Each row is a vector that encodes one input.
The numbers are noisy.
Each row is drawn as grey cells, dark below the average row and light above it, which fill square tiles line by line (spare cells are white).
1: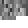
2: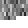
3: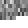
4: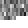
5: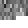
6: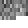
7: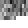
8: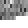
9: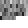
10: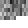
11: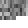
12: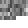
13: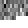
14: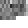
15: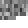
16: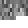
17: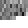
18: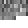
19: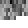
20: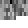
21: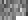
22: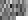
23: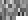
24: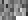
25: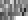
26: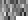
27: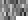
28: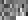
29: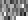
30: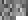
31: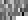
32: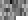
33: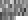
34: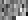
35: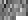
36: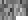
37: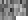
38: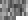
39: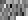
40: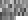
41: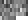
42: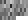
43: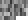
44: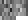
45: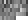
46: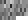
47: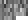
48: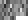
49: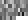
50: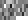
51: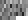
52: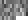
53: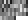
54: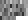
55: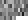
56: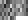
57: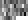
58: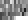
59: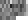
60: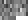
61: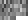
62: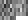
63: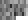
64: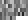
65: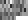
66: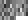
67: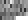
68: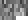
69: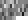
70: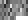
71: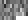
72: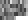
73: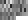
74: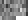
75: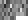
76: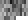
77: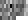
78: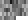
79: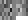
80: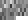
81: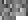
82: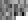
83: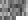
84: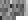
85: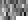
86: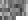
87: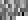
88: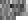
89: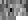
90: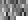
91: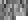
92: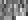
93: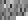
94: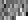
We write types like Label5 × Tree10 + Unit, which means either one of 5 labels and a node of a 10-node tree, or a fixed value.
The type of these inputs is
Bool × Line4 × Line5 + Line8.
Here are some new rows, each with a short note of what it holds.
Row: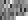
a point on an 8-point line
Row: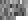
a point on an 8-point line
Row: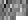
a point on a 4-point line, a point on a 5-point line and a true/false value
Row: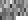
a point on an 8-point line
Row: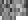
a point on a 4-point line, a point on a 5-point line and a true/false value
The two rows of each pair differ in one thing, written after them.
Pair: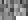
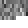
the place on the 4-point line
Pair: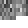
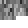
the true/false value
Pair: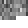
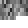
the true/false value
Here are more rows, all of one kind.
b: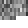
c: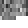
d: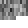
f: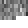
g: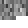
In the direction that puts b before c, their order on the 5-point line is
d, b, g, c, f.
